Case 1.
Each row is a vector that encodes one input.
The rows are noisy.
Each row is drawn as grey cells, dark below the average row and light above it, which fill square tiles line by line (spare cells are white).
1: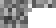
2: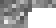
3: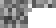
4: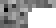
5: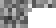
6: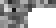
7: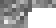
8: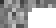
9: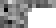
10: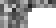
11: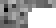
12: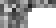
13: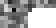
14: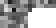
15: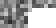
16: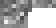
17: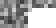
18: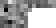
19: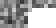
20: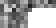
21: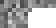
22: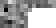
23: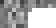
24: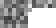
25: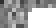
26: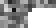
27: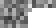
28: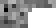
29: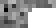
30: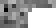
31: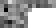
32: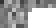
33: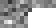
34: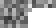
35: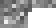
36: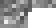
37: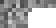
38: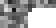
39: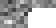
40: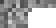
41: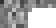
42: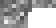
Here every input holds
a point on a 5-point line and a true/false value.
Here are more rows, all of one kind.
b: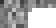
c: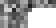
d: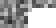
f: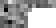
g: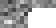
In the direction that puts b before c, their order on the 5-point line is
d, f, b, g, c.
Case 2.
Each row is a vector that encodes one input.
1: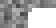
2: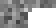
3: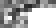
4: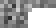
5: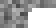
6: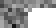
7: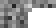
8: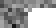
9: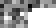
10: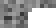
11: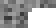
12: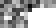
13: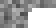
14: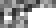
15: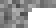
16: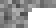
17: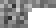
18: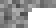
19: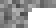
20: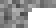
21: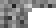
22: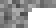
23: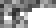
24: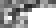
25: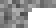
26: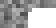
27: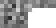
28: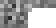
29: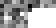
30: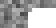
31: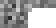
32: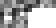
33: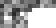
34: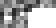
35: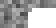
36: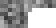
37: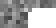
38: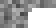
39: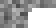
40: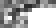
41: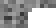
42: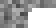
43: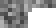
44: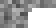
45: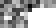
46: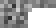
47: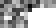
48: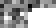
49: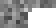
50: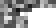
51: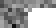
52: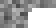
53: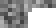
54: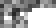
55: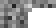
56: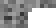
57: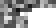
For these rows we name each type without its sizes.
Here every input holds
either a point on a line, or a node of a tree.
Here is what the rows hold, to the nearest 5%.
About 30% of them hold a point on a line. The rest hold a node of a tree.
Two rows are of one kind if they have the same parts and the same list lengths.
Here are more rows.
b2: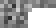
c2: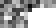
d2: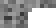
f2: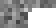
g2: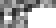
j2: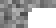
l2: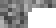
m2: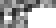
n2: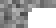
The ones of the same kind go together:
b2, d2, f2, j2, l2, n2
c2, g2, m2

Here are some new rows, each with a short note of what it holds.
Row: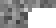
a node of a tree
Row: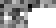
a point on a line
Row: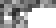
a point on a line
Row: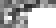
a point on a line
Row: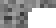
a node of a tree
